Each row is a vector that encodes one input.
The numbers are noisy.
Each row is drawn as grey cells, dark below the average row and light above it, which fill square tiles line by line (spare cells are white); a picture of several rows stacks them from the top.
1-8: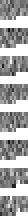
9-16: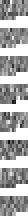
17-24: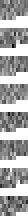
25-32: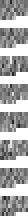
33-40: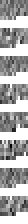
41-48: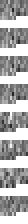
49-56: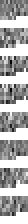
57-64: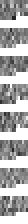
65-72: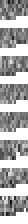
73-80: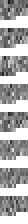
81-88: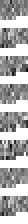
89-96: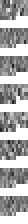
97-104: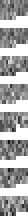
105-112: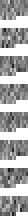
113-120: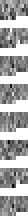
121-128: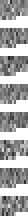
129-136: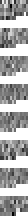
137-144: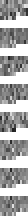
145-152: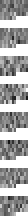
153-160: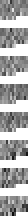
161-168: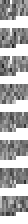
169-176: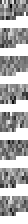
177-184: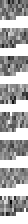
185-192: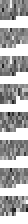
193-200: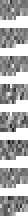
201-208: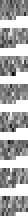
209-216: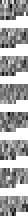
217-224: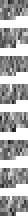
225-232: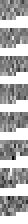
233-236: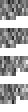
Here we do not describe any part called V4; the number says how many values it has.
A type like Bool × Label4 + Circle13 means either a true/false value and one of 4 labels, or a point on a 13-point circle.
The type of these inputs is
(Line9 + V4) × V4 + List3(Line5).
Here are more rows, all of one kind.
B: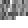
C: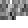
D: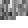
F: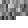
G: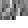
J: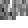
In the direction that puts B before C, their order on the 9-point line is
F, D, B, J, C, G.
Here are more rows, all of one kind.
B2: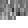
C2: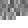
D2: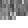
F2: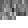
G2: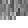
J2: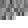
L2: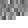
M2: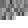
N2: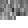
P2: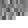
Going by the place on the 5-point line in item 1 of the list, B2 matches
F2 and N2.
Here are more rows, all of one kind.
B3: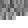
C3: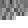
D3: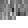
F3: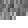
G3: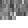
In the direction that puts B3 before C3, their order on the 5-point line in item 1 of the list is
D3, G3, F3, B3, C3.
